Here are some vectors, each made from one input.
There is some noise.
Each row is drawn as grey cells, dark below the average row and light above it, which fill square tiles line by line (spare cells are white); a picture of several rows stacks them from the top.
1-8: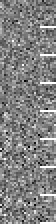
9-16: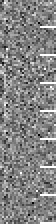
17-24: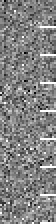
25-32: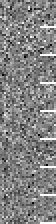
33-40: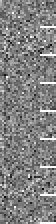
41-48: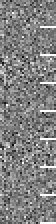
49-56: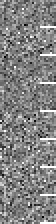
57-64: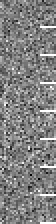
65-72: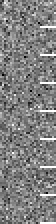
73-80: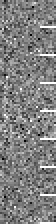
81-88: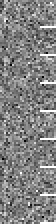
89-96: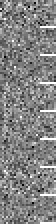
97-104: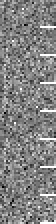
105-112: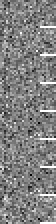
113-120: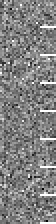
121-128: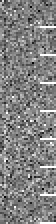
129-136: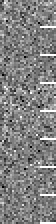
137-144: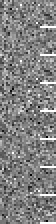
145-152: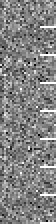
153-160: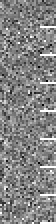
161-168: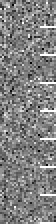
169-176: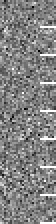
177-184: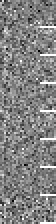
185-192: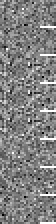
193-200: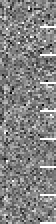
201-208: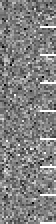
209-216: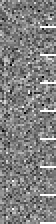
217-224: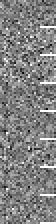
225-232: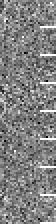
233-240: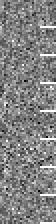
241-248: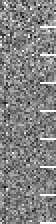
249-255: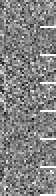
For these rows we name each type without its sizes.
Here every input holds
either a point on a circle, or a node of a tree.
